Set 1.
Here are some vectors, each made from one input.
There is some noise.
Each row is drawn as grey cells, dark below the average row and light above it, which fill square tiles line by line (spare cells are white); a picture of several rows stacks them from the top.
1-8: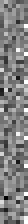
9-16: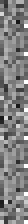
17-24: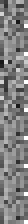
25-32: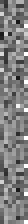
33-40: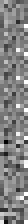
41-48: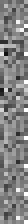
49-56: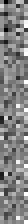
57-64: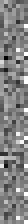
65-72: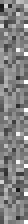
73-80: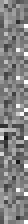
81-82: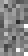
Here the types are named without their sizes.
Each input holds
a point on a circle.
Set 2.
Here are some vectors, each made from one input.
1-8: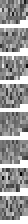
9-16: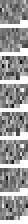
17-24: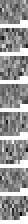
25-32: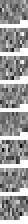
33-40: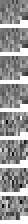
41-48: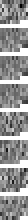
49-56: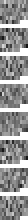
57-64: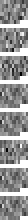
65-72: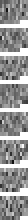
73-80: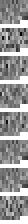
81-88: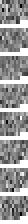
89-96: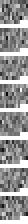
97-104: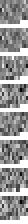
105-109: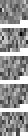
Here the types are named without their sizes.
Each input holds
a point on a circle.
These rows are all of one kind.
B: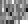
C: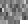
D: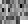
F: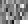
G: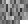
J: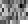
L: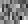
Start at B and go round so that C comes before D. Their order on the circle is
B, C, D, J, L, G, F.
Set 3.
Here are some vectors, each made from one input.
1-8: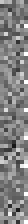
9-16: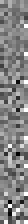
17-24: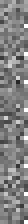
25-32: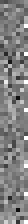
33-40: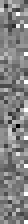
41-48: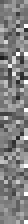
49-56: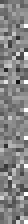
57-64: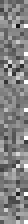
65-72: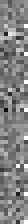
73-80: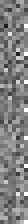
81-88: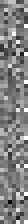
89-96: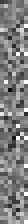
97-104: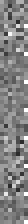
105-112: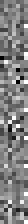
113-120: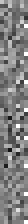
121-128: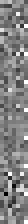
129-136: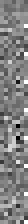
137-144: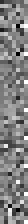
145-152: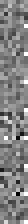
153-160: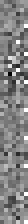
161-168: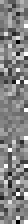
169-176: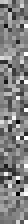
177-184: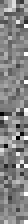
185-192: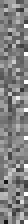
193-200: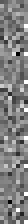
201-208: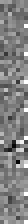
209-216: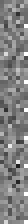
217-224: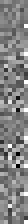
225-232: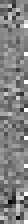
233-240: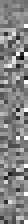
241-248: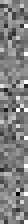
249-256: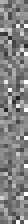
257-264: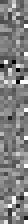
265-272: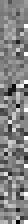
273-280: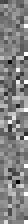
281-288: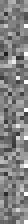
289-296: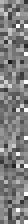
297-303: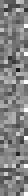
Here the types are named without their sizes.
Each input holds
a point on a circle.
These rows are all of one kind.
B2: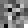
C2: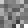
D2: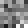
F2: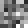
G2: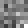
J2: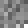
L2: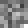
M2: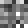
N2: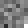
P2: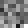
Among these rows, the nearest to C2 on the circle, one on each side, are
J2 and P2.
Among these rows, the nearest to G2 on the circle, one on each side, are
F2 and N2.
